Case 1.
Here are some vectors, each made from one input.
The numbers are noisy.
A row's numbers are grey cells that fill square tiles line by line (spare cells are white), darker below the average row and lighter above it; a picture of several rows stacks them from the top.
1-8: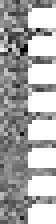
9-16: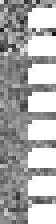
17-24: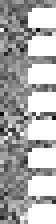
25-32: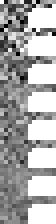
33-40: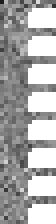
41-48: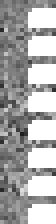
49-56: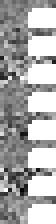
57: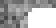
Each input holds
a list of up to two points on a 6-point line.
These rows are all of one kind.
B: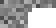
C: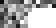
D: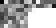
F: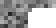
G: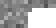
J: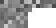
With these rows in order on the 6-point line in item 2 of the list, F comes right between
B and D.
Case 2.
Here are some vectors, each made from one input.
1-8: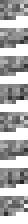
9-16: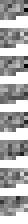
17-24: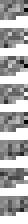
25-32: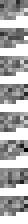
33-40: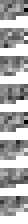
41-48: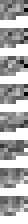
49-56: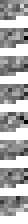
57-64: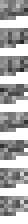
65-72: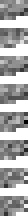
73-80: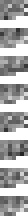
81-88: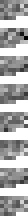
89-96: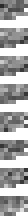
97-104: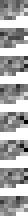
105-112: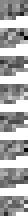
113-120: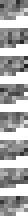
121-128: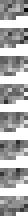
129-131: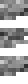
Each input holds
either a point on a 5-point circle and a true/false value, or a fixed value.
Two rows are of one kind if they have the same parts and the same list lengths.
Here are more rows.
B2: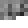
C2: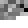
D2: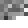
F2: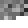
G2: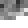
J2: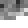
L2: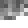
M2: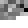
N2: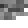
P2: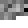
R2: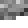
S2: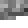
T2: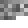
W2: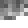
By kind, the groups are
B2, D2, F2, G2, J2, L2, N2, P2, R2, S2, T2, W2
C2, M2

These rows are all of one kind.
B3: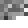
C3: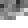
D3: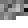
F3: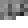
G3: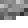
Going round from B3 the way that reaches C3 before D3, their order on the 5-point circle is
B3, F3, C3, D3, G3.
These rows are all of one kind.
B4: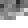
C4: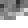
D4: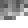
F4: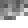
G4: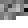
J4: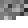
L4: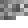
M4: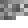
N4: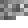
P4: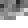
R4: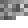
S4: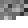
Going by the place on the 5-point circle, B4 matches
C4, J4, P4 and S4.
